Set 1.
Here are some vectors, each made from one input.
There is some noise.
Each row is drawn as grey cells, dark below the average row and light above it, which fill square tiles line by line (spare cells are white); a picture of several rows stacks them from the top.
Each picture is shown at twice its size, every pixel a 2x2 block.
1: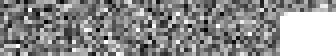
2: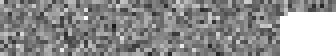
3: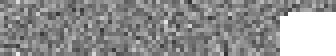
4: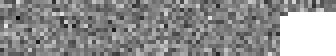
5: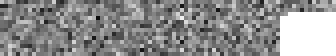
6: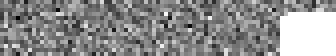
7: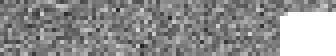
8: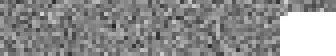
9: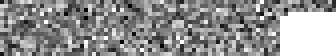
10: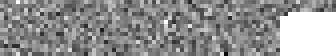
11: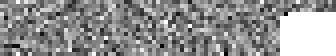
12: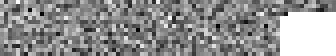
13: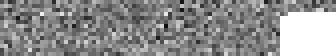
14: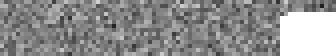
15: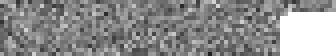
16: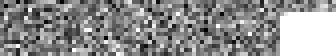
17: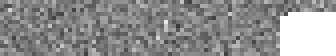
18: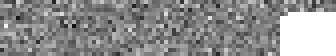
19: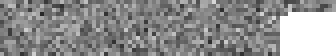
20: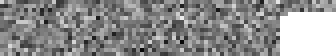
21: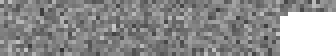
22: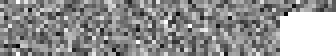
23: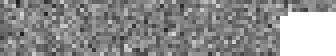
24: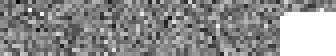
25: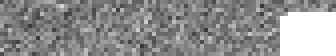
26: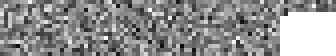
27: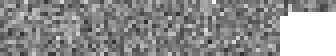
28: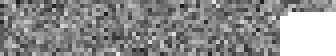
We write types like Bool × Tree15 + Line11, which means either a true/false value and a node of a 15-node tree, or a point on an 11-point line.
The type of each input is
Line6.
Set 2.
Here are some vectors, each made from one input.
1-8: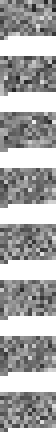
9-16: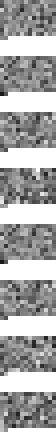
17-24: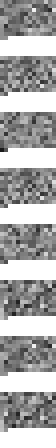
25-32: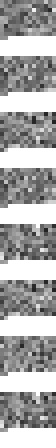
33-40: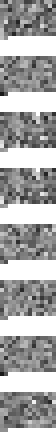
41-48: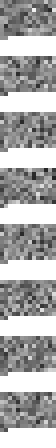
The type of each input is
Circle9.
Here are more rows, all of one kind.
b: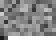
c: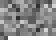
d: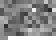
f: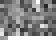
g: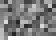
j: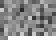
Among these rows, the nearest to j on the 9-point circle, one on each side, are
c and d.
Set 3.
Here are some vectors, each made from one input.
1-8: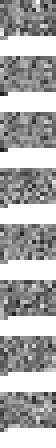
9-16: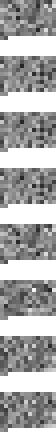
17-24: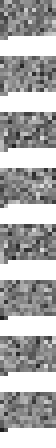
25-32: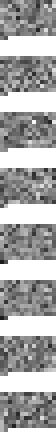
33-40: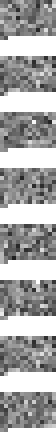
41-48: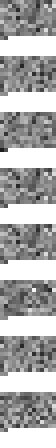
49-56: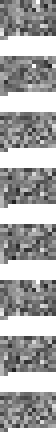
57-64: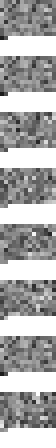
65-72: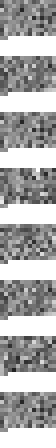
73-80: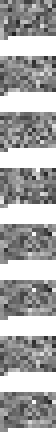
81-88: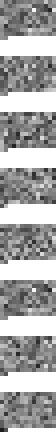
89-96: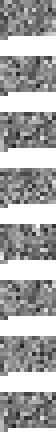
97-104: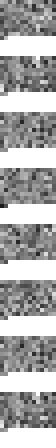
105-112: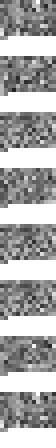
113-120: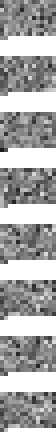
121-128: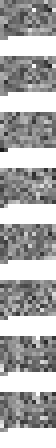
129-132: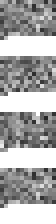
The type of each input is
Circle9.
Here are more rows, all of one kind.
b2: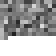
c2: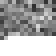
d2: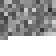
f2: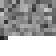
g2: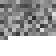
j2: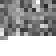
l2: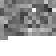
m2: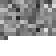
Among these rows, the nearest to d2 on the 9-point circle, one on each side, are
g2 and l2.
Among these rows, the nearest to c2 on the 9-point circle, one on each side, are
f2 and j2.
